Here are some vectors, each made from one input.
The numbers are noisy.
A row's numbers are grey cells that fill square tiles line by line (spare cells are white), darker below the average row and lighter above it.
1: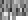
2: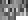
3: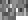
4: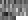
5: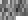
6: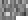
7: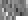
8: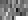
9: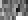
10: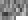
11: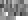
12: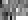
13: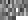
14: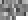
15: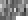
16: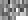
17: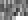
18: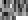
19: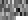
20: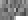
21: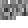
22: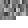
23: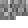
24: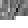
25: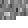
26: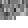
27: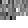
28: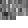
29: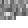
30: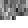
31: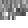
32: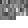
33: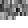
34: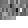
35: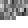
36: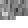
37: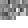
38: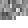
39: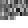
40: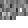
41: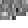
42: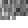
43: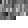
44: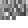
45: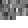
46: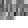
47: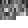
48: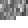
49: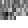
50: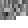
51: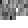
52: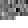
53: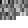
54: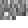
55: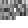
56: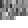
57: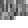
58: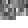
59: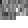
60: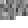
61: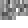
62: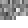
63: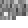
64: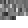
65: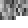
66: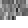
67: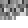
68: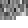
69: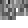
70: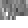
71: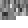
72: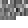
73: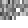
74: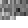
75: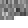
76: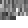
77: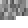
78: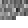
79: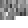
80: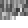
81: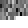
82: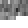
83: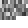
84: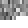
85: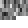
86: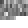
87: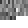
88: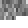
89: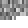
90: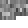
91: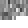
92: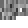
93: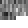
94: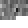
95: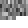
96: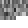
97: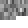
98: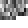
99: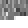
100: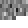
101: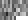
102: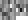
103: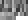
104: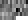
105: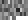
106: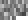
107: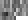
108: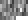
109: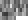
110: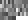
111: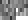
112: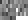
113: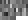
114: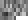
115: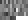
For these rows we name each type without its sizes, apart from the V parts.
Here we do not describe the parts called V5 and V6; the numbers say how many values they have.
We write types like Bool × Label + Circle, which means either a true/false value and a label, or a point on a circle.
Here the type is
Bool × Line + V5 × V6.
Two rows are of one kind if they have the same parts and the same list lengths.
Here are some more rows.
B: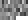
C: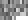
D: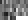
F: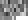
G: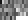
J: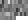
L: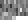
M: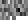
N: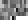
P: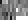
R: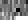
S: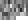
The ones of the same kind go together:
B, J, L, M, N, R
C, D, F, G, P, S

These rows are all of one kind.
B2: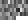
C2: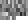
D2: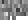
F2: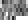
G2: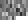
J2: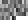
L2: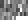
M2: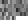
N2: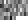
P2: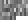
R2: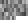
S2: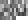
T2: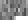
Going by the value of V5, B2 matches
L2, N2 and P2.
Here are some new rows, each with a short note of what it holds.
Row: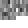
a point on a line and a true/false value
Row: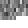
a point on a line and a true/false value
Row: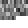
a value of V5 and a value of V6
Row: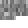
a value of V5 and a value of V6
